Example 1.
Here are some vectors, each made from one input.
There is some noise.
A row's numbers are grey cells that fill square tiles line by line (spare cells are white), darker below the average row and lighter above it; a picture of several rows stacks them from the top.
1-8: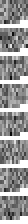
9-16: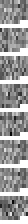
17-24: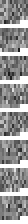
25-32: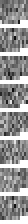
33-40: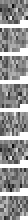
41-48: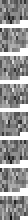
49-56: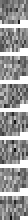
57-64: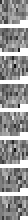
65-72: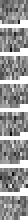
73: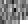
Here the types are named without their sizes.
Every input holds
a label.
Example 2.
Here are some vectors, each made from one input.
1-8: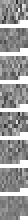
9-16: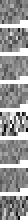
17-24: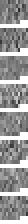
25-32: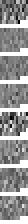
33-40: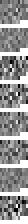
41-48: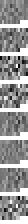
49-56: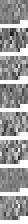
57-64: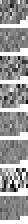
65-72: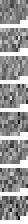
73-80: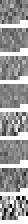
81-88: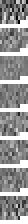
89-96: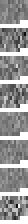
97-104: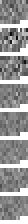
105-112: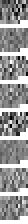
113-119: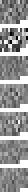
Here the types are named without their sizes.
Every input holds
a node of a tree.
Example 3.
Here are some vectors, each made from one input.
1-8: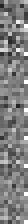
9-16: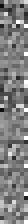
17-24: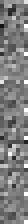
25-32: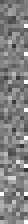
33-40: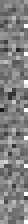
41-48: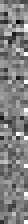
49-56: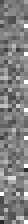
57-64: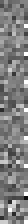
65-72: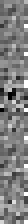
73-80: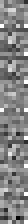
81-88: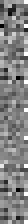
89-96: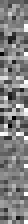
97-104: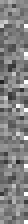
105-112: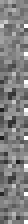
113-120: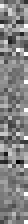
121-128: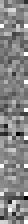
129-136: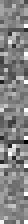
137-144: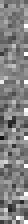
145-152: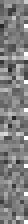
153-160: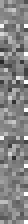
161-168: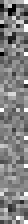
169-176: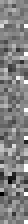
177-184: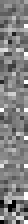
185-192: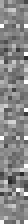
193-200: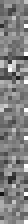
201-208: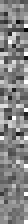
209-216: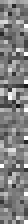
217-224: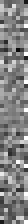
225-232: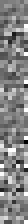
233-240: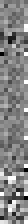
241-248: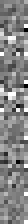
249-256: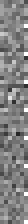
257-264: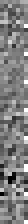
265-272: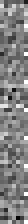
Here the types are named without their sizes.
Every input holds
a node of a tree.
